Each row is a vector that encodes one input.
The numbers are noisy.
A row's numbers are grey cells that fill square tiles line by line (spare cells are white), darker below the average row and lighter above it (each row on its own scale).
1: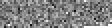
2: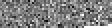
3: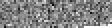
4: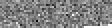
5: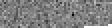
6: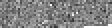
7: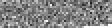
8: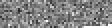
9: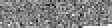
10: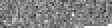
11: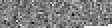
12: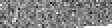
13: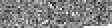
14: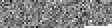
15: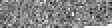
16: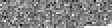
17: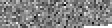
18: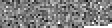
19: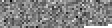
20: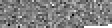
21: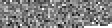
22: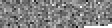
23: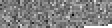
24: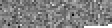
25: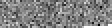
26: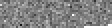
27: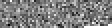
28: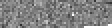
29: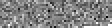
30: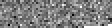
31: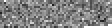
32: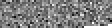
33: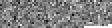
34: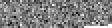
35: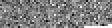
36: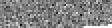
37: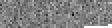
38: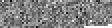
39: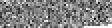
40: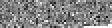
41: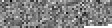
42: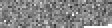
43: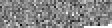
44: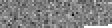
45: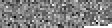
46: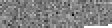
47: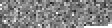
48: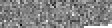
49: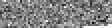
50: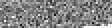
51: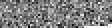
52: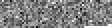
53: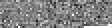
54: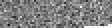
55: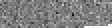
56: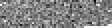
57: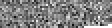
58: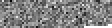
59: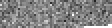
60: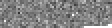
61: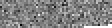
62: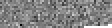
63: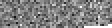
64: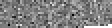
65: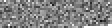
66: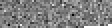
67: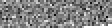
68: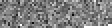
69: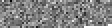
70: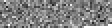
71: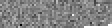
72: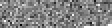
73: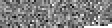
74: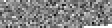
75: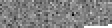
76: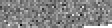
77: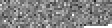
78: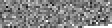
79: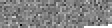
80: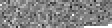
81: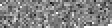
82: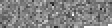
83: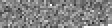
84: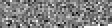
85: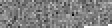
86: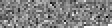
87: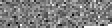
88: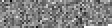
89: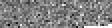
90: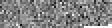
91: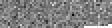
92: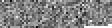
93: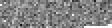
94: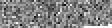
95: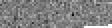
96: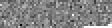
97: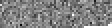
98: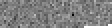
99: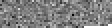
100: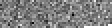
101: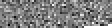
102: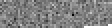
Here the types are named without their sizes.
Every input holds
a list of points on a line.
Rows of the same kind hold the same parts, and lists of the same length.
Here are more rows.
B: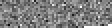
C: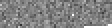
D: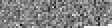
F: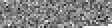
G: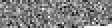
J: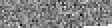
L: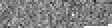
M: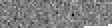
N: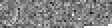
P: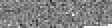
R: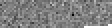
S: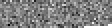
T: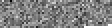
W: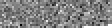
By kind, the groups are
B, G, M, R, S
C, D, F, J, L, N, P, W
T

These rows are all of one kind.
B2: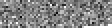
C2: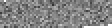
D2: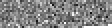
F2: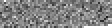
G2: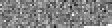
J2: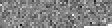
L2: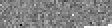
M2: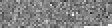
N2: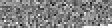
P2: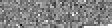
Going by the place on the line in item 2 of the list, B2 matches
G2, N2 and P2.
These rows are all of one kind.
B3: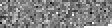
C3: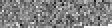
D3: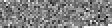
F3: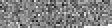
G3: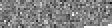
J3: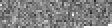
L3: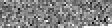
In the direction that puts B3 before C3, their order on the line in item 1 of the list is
B3, J3, G3, C3, F3, L3, D3.
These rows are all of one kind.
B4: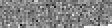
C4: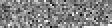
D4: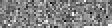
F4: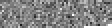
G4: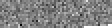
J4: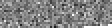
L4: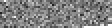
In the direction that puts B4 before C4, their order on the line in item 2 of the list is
F4, G4, B4, J4, C4, D4, L4.
